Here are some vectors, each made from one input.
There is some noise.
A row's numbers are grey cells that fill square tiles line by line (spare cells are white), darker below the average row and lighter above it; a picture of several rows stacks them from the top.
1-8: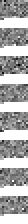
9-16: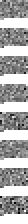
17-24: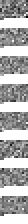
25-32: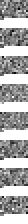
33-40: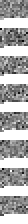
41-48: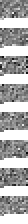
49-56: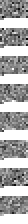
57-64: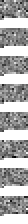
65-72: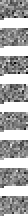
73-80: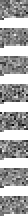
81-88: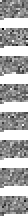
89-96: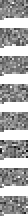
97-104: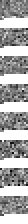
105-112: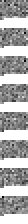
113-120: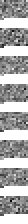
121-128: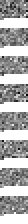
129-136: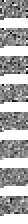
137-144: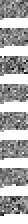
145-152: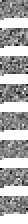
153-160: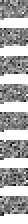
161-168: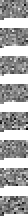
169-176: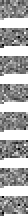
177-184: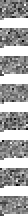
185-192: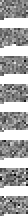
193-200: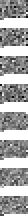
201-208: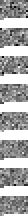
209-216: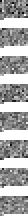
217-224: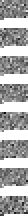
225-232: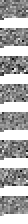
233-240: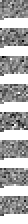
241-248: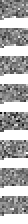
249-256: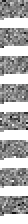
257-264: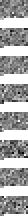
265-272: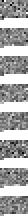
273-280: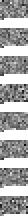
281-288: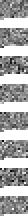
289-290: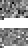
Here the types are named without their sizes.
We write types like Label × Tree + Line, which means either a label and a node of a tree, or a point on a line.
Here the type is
Bool × Circle × Circle × (Circle + Tree + Unit).
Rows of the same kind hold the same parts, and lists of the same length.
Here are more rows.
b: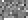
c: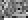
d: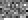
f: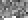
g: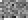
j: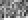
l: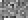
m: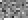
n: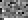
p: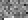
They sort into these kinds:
b, g, j, l, p
c, d, n
f, m

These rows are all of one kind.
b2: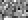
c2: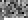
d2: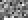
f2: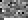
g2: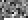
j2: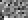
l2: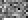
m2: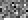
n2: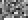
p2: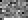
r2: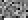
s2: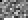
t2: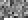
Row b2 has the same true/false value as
l2, m2 and r2.
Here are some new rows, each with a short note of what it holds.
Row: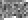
a point on each of two circles, a node of a tree and a true/false value
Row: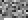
a point on each of three circles and a true/false value
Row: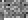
a point on each of two circles and a true/false value
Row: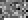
a point on each of three circles and a true/false value
